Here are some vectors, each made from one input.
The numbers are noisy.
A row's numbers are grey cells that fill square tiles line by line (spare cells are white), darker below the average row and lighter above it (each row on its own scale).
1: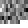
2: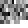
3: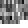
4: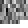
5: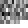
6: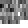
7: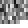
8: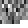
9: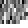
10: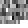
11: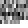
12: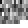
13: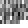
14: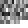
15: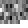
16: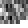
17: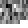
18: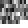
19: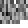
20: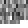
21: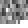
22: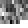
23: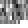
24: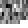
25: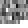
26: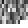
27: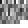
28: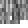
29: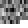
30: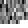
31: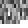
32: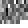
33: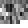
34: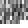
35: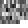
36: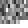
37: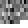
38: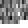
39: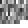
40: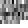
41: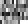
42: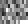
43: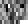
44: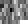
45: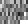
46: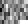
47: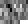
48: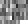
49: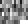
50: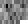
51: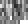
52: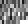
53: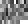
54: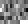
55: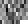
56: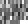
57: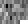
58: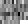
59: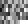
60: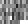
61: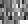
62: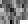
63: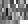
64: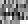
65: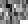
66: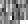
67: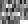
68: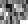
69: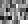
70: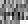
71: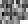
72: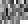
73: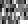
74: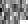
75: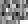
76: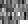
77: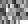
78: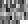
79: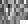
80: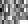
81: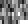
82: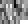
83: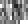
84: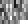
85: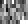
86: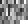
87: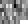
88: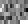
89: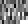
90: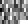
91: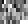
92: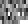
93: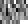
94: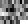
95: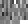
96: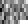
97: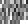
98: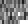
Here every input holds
a node of a 7-node tree and a true/false value, together with either a fixed value, or a node of a 7-node tree.
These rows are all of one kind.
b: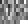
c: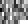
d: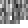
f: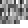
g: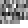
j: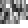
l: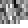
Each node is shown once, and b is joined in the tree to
c and f.
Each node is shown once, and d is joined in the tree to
c and l.
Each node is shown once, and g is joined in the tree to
c and j.
